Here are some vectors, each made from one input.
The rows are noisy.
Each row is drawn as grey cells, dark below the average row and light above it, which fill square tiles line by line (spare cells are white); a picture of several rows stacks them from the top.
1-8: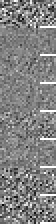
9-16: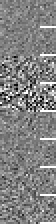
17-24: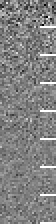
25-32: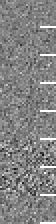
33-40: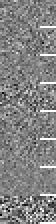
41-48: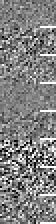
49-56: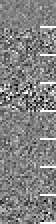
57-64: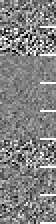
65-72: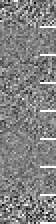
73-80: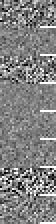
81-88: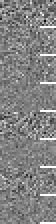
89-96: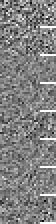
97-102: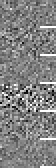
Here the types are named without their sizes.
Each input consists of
a list of points on a line.
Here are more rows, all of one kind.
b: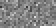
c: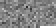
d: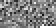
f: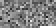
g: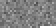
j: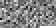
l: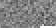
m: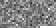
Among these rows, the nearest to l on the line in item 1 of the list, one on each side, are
c and d.
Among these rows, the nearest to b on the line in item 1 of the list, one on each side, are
j and m.
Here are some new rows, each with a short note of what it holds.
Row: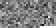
the empty list
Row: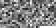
a list of one item
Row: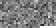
the empty list
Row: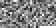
a list of one item
